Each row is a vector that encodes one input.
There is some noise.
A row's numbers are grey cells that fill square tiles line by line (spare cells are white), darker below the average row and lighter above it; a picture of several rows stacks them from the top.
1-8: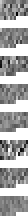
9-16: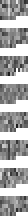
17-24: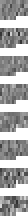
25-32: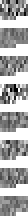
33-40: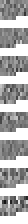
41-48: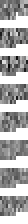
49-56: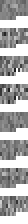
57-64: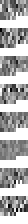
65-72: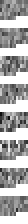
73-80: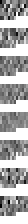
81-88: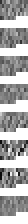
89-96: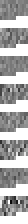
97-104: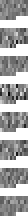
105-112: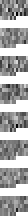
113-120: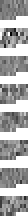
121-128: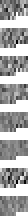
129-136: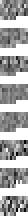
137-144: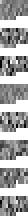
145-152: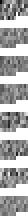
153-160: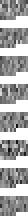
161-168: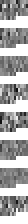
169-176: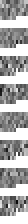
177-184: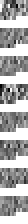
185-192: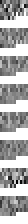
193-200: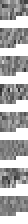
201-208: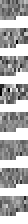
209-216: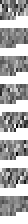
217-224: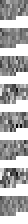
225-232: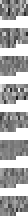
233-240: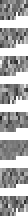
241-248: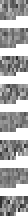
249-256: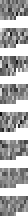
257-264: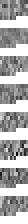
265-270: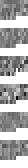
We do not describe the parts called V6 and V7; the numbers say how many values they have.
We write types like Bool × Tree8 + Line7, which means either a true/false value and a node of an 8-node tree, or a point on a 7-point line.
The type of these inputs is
(Bool × (Tree14 + V6) + Line8) × V7.
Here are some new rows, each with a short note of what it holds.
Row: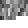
a true/false value, a value of V6 and a value of V7
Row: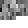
a point on an 8-point line and a value of V7
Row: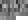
a node of a 14-node tree, a true/false value and a value of V7
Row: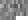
a point on an 8-point line and a value of V7
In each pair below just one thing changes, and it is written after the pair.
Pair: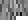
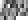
the true/false value
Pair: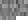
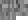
the value of V7
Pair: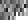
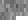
the value of V7
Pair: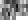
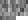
the true/false value
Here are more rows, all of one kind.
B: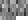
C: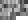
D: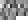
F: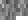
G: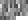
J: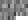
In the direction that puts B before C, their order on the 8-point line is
G, D, B, C, J, F.
